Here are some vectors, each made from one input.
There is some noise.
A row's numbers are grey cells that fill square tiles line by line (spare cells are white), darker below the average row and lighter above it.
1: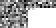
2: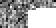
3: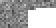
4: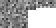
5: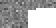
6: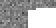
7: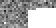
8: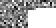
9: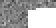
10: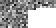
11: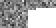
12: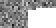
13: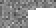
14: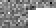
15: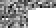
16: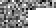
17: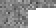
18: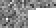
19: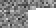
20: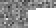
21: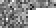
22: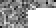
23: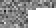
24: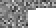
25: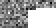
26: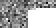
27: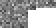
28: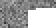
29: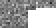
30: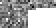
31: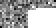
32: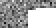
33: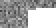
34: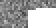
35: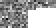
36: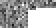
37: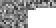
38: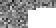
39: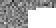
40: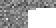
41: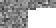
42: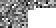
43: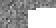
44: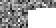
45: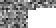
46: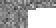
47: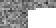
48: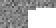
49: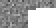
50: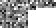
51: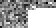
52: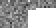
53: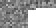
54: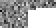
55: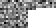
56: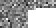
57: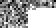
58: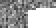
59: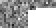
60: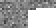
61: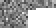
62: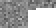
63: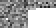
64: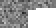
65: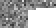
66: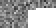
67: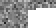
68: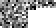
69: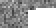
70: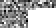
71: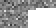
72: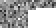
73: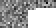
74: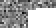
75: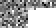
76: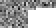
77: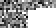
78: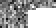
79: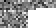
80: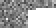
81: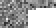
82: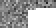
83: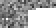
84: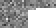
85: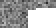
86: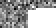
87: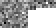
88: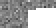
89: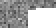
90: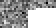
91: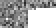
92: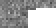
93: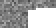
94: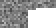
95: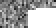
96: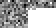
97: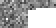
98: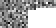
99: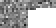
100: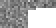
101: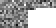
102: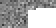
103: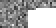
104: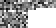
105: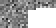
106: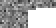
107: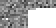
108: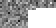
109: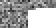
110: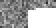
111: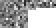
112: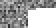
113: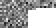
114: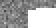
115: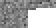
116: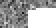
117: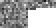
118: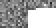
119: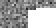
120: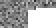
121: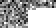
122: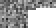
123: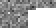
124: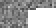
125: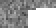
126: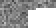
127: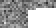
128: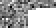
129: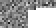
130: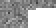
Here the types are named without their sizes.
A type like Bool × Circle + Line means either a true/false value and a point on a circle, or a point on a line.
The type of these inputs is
(Bool × Bool × Bool × Bool + Unit) × (Circle + Unit).
